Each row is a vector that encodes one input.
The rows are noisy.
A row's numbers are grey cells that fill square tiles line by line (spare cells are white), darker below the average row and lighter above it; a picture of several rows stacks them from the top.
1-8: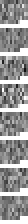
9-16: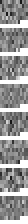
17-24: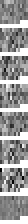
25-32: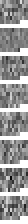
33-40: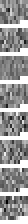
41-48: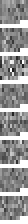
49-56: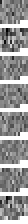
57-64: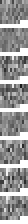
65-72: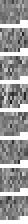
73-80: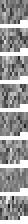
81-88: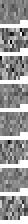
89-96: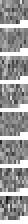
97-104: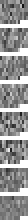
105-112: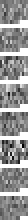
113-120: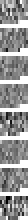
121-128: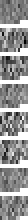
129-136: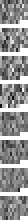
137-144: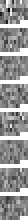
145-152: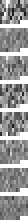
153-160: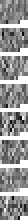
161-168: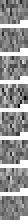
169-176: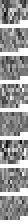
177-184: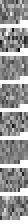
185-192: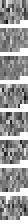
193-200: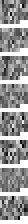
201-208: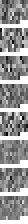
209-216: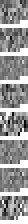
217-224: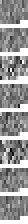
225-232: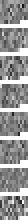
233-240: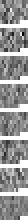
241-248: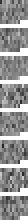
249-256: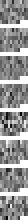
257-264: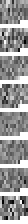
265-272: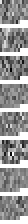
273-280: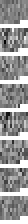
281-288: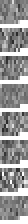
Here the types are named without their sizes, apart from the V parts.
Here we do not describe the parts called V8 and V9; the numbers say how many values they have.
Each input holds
a point on a circle, together with either a node of a tree and a value of V8, or a value of V9.
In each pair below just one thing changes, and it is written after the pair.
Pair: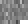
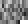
the value of V8
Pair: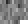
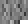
the value of V8
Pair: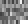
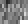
the value of V8
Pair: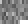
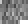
the place on the circle
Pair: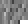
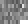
the node of the tree
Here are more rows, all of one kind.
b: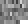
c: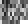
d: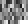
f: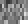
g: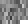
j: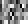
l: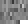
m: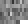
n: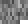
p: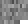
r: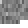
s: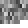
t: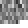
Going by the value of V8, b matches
c and t.
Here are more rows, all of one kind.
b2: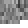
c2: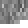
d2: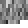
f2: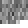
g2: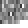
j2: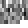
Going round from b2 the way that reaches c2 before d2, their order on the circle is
b2, j2, f2, c2, g2, d2.
